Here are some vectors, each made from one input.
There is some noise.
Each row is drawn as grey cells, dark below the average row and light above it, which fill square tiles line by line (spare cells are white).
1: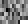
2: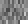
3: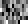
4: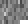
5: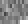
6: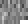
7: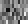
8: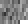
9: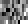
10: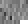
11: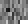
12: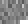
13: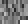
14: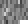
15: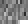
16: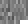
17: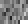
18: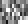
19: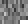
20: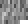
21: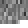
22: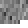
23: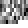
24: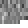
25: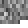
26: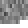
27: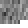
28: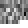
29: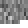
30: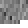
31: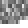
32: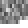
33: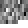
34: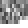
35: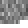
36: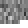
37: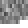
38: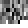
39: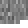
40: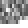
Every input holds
either a point on a 5-point circle, or a point on a 5-point line.
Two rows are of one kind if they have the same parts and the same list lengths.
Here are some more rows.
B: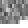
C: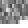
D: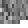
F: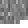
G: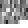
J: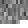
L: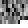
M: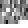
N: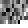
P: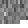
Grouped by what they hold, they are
B, C, F, N
D, G, J, L, M, P

